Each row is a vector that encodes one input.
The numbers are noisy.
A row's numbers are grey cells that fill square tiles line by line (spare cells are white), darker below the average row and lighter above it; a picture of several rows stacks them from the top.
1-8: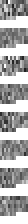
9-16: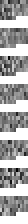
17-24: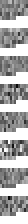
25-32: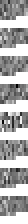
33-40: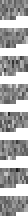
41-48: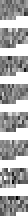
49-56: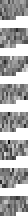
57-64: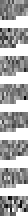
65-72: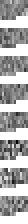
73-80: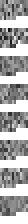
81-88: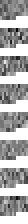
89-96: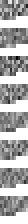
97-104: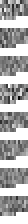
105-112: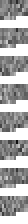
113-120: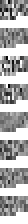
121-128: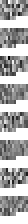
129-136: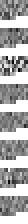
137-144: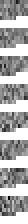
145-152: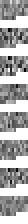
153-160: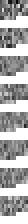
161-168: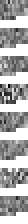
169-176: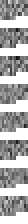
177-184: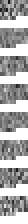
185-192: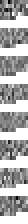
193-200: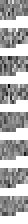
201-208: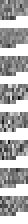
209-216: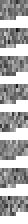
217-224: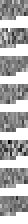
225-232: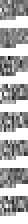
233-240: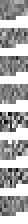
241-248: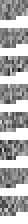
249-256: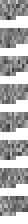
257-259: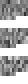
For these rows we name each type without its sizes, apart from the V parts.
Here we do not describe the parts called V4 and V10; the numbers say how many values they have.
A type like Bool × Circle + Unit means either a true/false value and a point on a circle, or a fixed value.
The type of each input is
Bool × (Line + V4) + Label × V10.
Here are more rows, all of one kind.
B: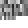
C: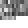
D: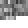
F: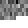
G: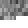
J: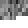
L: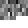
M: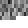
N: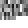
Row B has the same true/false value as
M and N.
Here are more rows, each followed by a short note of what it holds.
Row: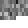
a true/false value and a value of V4
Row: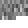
a point on a line and a true/false value
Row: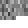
a true/false value and a value of V4
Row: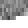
a label and a value of V10
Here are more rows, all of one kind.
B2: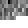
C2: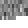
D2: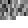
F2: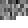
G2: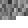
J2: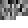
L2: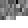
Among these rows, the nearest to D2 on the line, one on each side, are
J2 and L2.
